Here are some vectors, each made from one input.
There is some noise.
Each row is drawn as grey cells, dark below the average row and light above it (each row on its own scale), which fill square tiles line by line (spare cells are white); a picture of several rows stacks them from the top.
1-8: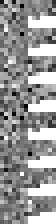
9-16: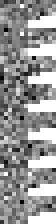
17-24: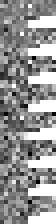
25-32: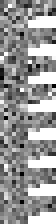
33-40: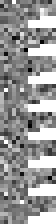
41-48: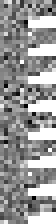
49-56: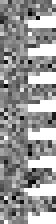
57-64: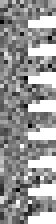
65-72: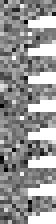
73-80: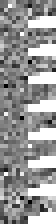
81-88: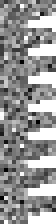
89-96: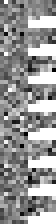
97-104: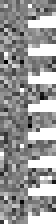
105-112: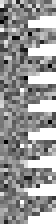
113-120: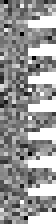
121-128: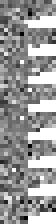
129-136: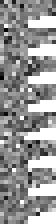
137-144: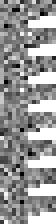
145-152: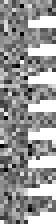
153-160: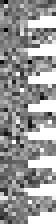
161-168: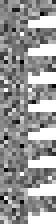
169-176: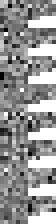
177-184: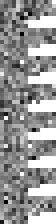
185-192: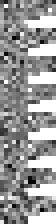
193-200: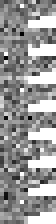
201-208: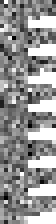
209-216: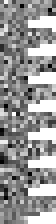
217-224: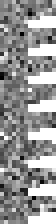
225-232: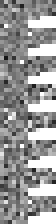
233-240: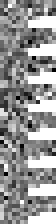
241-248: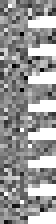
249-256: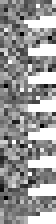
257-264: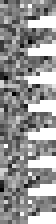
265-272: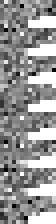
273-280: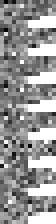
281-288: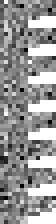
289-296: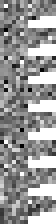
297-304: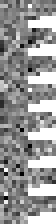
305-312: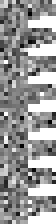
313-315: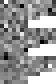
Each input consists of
a list of up to three points on a 4-point line.
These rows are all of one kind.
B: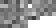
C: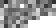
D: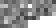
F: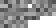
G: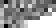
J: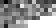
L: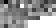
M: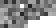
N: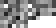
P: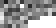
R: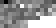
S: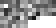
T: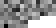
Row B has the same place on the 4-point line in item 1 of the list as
D, F, N and S.
